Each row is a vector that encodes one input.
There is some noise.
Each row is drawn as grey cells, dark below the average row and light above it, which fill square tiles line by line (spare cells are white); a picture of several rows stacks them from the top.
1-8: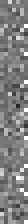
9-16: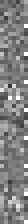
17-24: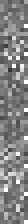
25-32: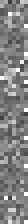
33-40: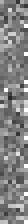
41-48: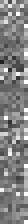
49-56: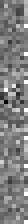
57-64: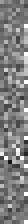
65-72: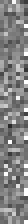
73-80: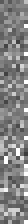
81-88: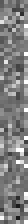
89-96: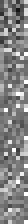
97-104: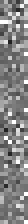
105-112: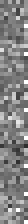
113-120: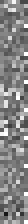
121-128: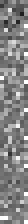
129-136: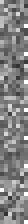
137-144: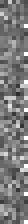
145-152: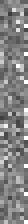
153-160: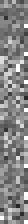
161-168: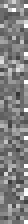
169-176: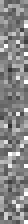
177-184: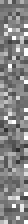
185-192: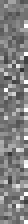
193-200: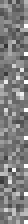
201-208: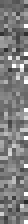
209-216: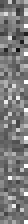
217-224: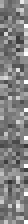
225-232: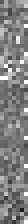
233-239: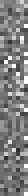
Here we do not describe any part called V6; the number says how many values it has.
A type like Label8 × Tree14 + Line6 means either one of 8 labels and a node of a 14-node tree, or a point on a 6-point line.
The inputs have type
(Bool × Bool × Bool + Unit) × Line4 + V6 × V6.
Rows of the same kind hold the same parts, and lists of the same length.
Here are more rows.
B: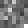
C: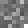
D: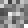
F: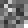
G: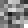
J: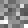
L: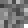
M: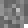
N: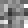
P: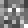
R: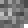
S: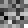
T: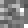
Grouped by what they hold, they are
B, C, D, F, G, J, N
L, R, T
M, P, S

